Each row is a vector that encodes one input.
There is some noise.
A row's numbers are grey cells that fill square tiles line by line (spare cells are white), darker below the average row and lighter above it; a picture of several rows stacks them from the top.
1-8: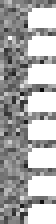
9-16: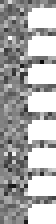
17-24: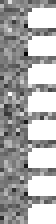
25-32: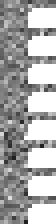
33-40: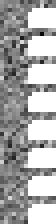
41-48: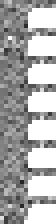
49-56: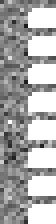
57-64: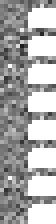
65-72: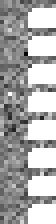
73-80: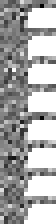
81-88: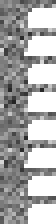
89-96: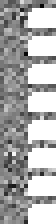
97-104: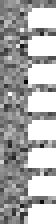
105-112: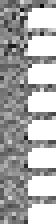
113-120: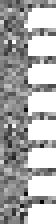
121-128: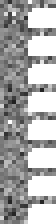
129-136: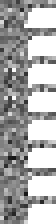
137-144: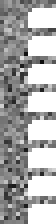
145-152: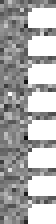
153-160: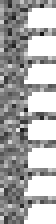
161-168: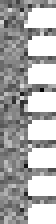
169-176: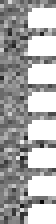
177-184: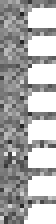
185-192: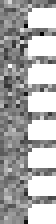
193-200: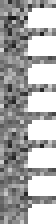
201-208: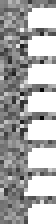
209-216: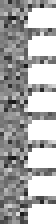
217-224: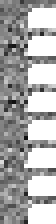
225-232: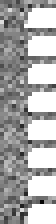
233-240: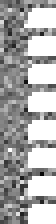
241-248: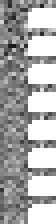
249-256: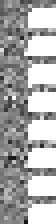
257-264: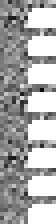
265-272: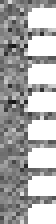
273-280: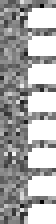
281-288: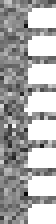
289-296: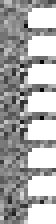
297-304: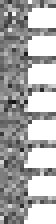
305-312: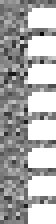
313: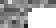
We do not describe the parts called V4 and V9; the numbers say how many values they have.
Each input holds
either one of 5 labels and a value of V9, or a true/false value and a value of V4.
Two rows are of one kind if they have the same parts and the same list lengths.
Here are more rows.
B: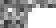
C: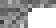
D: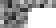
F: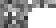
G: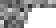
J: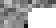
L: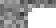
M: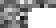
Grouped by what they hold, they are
B, D, F, G, M
C, J, L

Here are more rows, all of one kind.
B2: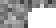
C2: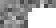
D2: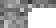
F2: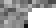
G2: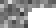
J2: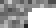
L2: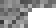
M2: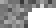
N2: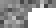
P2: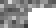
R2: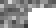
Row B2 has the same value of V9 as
F2 and J2.
